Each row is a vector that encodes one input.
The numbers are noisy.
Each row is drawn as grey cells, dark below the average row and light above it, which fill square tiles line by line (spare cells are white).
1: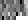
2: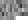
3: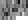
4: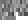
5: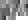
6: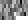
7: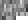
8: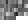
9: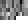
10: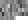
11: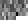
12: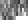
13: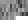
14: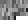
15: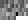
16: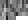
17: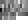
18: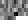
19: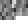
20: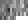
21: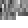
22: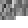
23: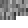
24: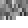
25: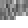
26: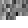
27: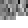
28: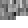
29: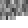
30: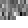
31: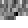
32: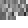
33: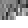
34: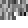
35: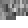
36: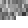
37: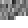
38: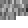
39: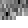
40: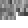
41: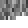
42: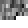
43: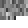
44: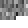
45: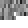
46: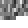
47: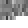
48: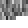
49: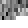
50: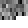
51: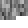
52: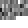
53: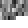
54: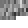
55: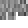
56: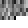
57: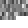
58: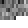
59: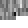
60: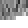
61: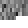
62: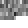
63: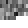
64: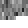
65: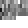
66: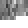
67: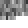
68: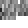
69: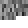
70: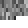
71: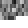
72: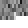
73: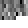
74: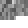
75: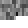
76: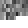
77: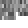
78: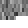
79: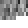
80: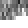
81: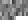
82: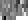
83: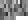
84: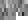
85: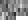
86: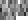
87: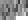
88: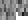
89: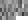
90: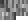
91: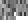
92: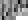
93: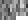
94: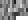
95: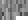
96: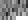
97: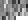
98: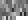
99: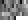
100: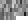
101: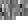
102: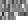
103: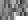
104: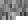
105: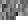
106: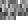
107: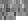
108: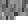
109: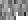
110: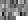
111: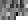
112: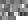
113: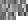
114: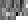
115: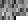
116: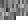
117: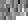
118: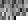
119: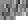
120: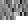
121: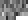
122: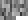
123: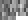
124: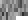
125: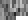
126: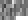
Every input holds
a node of each of two 15-node trees.
